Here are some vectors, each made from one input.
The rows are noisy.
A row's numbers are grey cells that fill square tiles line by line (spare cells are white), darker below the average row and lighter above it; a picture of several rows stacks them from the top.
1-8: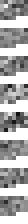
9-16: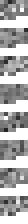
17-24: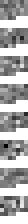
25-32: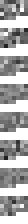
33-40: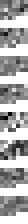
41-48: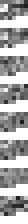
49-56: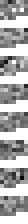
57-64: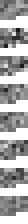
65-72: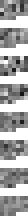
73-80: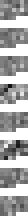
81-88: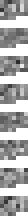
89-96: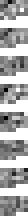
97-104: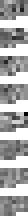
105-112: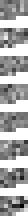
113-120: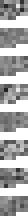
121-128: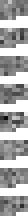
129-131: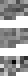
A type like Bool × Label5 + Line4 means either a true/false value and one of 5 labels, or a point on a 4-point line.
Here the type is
List2(Line4).
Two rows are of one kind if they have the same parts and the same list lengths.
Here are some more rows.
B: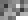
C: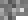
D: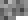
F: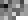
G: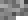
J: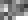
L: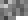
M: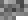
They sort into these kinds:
B, D, G, L
C, F, M
J

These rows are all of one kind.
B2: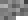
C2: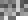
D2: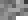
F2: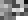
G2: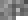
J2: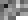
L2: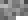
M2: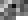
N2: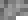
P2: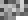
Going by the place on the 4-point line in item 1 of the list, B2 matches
D2, L2, N2 and P2.
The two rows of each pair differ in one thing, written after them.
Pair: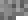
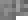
the place on the 4-point line in item 2 of the list
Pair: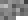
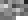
the place on the 4-point line in item 2 of the list
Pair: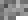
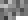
the place on the 4-point line in item 1 of the list
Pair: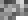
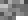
the place on the 4-point line in item 2 of the list
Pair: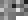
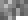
the place on the 4-point line in item 2 of the list
